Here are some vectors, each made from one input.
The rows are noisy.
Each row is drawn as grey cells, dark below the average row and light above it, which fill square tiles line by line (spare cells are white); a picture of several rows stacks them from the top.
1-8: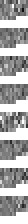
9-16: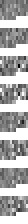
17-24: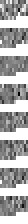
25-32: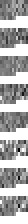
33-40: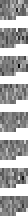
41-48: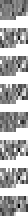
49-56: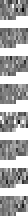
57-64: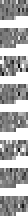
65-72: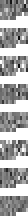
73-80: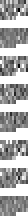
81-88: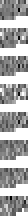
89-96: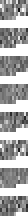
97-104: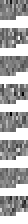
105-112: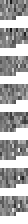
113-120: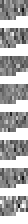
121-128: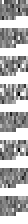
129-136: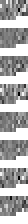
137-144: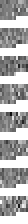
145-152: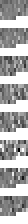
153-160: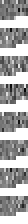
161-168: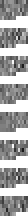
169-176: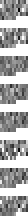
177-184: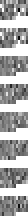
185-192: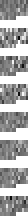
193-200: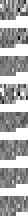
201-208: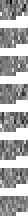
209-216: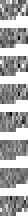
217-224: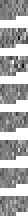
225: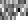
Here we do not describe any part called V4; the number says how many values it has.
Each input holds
either a point on a 5-point line, or a point on a 6-point line and a value of V4.
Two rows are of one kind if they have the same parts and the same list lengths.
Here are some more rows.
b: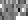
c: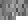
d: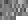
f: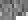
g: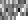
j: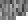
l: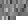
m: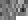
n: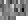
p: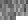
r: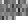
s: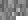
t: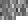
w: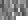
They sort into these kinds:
b, g, r
c, d, f, j, l, m, n, p, s, t, w

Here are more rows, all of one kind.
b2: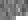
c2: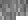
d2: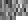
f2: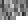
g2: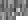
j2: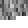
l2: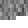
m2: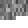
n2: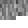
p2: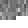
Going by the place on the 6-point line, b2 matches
f2, g2, j2 and l2.
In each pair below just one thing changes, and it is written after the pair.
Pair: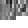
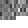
the value of V4
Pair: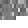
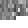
the place on the 6-point line
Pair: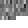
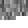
the value of V4
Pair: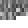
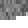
the place on the 6-point line
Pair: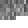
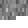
the place on the 6-point line
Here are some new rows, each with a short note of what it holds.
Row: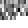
a point on a 5-point line
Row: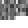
a point on a 5-point line
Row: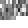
a point on a 5-point line
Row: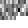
a point on a 5-point line
